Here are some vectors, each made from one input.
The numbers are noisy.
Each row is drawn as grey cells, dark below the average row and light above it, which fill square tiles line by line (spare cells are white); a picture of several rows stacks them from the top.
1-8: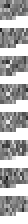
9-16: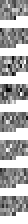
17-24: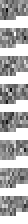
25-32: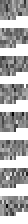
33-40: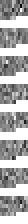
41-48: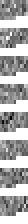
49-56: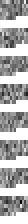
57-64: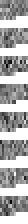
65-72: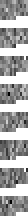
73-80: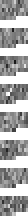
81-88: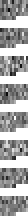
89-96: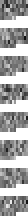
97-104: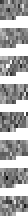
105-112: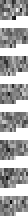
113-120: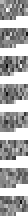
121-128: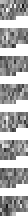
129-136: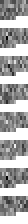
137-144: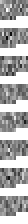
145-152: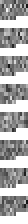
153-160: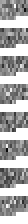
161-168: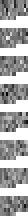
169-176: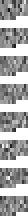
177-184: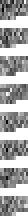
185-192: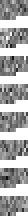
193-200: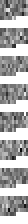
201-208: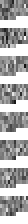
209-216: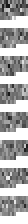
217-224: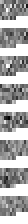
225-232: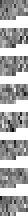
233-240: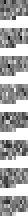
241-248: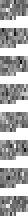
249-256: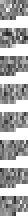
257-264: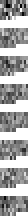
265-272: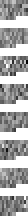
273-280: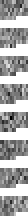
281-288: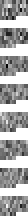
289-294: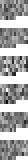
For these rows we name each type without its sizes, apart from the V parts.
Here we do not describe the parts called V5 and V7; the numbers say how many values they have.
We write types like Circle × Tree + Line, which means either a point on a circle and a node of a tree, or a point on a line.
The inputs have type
(Bool × V5 + Line) × V7.
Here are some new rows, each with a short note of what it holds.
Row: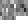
a point on a line and a value of V7
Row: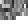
a true/false value, a value of V5 and a value of V7
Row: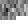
a true/false value, a value of V5 and a value of V7
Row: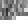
a true/false value, a value of V5 and a value of V7
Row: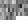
a point on a line and a value of V7
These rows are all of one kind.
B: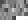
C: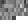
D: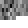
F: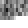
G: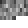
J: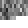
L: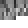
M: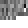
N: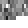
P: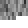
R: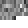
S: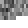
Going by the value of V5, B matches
J, N, P and S.
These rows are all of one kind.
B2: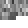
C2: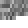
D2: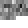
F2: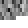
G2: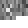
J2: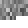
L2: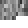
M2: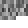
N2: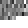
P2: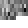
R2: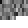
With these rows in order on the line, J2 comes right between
C2 and P2.
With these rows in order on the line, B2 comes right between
F2 and N2.
